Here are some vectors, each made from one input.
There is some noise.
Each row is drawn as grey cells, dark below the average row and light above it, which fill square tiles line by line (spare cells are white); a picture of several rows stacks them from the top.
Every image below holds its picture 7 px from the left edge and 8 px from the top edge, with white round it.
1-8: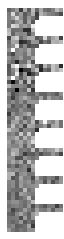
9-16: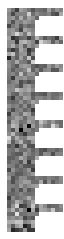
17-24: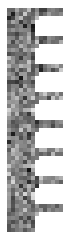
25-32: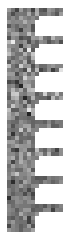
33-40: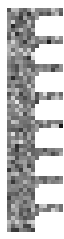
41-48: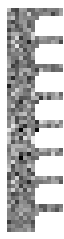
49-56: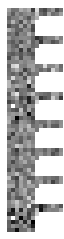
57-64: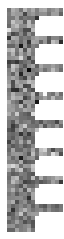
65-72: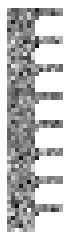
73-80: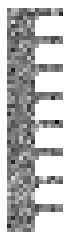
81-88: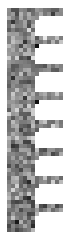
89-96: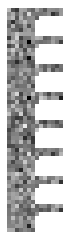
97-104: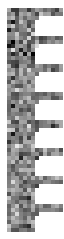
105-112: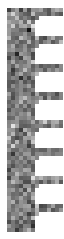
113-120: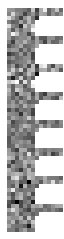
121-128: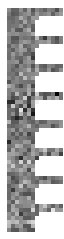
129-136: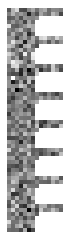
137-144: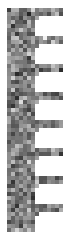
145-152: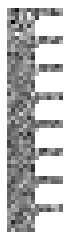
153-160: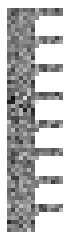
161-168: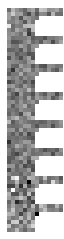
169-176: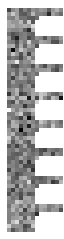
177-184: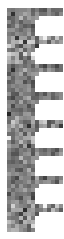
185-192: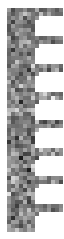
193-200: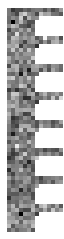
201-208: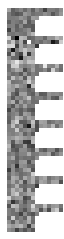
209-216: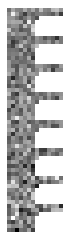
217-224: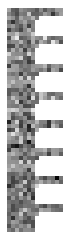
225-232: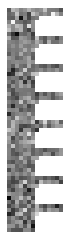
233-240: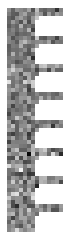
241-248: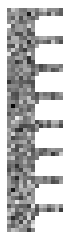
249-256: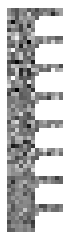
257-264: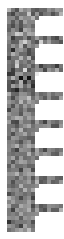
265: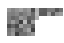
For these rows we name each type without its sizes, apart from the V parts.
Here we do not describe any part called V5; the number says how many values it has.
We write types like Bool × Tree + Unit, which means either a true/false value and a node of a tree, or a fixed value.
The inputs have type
Bool × Bool × Bool × Bool × Line + Circle × (Circle + V5).
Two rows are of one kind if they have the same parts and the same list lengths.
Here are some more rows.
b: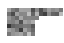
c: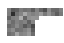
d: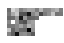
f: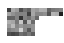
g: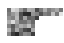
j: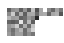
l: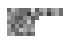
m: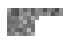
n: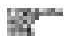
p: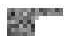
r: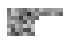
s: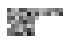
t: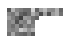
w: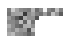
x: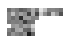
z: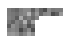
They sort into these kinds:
b, c, m, p, z
d, g, n, r, s, w, x
f, j, l, t

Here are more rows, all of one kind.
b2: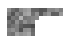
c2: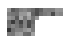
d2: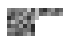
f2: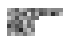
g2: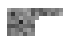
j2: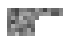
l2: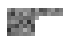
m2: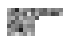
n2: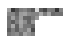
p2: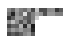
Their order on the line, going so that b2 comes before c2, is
l2, n2, p2, j2, m2, d2, b2, g2, c2, f2.
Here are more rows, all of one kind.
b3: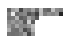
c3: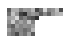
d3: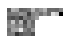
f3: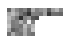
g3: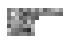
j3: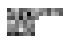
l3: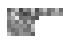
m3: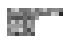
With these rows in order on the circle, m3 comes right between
c3 and d3.
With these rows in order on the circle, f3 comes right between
b3 and j3.
